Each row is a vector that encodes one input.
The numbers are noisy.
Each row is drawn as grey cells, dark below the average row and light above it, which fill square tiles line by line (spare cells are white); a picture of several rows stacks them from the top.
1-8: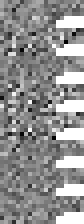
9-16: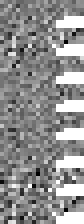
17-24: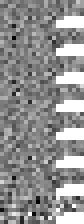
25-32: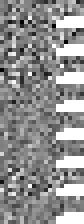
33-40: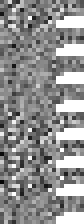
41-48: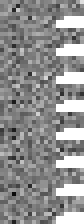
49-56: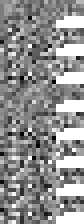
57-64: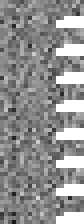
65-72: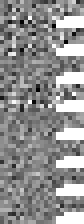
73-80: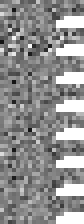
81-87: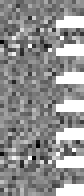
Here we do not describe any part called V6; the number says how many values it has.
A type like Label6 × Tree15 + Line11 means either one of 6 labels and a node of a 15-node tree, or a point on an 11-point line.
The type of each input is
(Circle5 + Unit) × V6 + Line5.
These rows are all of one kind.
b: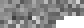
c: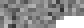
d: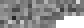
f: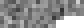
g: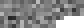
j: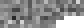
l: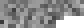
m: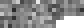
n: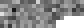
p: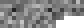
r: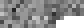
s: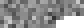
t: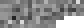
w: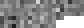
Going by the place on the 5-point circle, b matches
l, r and s.
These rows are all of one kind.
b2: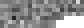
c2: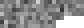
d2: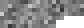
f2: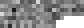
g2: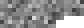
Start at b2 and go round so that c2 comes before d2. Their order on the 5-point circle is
b2, f2, c2, d2, g2.
